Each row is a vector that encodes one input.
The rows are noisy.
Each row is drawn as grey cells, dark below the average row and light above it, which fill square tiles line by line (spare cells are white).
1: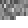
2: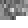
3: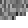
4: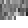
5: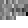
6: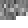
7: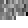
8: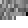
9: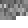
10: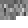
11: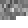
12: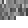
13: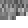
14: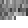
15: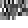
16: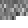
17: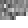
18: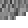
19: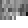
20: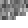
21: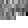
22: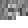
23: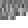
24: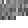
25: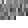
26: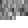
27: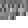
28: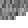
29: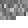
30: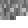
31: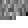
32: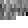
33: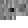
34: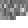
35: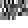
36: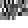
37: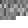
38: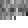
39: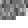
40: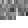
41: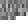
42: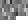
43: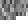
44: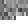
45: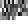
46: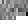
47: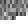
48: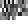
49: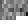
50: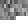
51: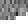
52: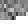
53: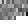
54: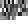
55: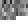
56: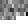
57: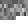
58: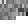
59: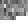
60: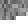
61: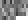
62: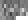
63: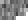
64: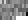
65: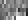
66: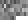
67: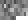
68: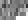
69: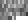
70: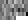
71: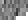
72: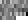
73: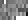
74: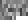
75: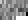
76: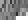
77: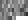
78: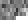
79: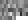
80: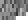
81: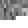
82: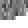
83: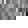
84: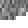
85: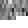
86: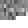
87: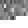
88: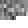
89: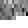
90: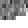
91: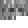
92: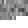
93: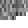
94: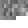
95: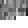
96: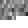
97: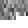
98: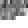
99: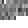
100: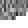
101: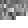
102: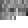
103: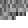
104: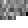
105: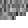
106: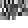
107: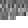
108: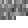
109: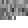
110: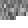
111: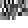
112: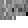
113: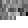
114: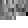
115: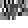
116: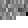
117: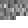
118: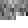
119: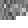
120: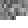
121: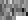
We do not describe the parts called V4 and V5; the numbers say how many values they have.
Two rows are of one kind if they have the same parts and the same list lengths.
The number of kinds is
3.
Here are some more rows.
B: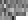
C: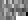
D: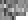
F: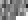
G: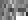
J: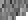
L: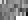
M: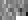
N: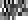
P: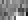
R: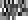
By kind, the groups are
B, D, F, J
C, G, L, M, P
N, R

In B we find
a true/false value and a value of V5.
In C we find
one of 6 labels and a value of V4.
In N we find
a fixed value.
